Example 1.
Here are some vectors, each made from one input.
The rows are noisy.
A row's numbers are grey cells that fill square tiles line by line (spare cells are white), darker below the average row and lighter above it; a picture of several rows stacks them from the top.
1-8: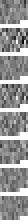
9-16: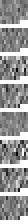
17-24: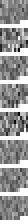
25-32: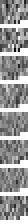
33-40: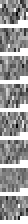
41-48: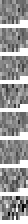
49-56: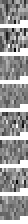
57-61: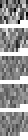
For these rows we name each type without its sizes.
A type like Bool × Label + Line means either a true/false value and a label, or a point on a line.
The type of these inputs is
Line + Tree.
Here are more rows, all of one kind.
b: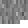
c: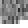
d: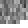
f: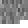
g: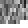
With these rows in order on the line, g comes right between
b and d.
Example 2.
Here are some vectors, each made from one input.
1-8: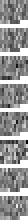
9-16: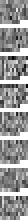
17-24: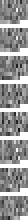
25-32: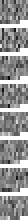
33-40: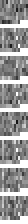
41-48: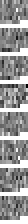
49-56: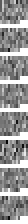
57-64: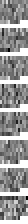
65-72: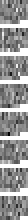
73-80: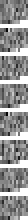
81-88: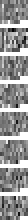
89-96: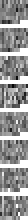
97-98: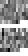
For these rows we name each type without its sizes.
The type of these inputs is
Bool × Circle + Unit.
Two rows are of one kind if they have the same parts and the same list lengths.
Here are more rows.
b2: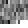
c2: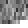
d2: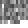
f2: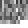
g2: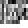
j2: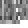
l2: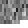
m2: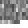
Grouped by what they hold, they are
b2, c2, d2, f2, j2, l2, m2
g2

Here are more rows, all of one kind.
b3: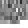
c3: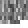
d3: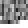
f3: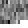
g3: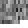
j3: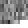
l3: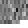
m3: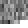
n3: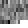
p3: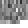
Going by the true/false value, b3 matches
c3 and p3.
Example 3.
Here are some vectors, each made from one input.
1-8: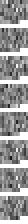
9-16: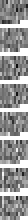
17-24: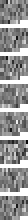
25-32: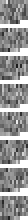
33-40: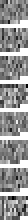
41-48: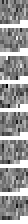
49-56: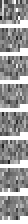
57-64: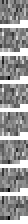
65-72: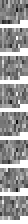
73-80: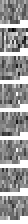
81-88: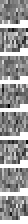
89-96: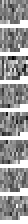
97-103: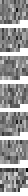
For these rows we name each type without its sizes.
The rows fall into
2 kinds.
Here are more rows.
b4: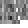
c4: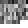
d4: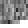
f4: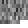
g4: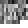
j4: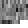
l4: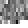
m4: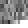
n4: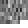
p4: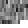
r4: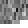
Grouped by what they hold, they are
b4, d4, f4, j4, l4, m4, n4, p4, r4
c4, g4

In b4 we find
a point on a circle and a true/false value.
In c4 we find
a fixed value.
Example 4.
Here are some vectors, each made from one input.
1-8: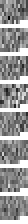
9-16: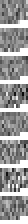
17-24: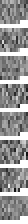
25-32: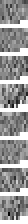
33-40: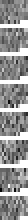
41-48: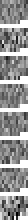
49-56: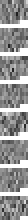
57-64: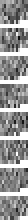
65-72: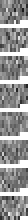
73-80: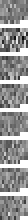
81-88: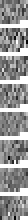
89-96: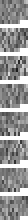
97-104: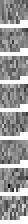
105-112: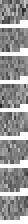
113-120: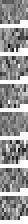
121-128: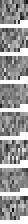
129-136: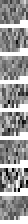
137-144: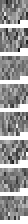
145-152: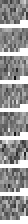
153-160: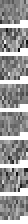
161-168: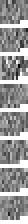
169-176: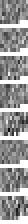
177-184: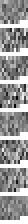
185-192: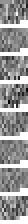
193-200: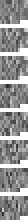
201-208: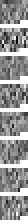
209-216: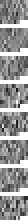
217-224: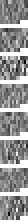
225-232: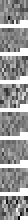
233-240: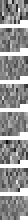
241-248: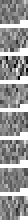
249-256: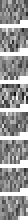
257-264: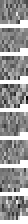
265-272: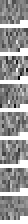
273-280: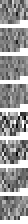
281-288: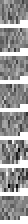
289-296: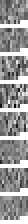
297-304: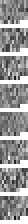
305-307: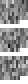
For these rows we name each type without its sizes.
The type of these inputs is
Circle + Tree.
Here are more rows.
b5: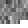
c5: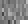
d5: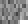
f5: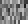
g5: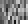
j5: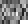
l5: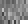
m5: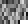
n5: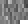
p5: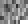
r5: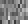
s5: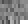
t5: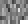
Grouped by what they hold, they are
b5, c5, d5, g5, j5, l5, m5, r5, s5
f5, n5, p5, t5

